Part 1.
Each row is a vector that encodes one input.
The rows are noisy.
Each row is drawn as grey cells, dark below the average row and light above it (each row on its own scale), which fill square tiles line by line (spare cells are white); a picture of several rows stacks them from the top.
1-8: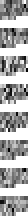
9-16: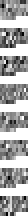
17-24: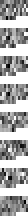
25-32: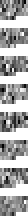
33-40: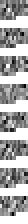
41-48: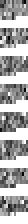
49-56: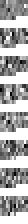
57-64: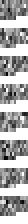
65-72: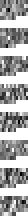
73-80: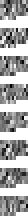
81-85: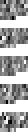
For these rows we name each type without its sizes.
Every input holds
a node of a tree.
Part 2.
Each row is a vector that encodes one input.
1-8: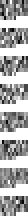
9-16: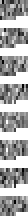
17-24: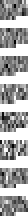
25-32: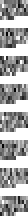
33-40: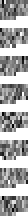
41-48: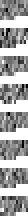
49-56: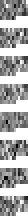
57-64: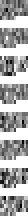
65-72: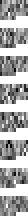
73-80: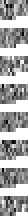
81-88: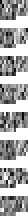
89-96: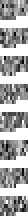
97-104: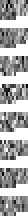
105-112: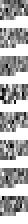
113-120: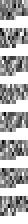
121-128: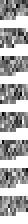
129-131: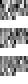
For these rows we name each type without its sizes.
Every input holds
a label.
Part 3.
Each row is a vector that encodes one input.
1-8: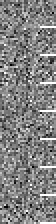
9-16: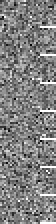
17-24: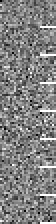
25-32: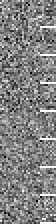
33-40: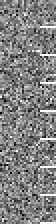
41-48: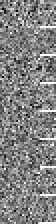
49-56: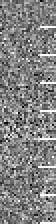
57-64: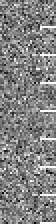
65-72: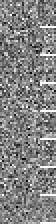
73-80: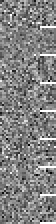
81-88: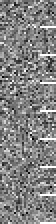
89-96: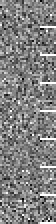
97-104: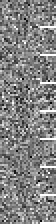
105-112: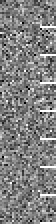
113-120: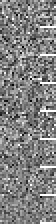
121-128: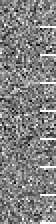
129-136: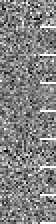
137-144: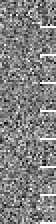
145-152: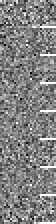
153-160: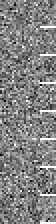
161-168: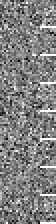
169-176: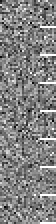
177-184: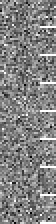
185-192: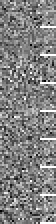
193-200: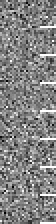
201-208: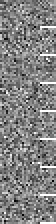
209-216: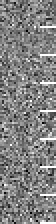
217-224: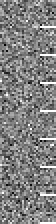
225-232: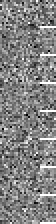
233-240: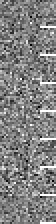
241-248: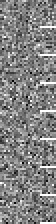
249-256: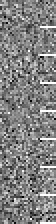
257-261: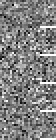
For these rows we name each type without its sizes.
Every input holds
a point on a circle.
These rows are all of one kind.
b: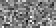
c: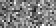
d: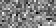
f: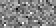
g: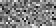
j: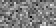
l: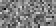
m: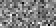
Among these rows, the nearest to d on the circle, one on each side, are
b and g.
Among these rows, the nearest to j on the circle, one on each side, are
c and l.
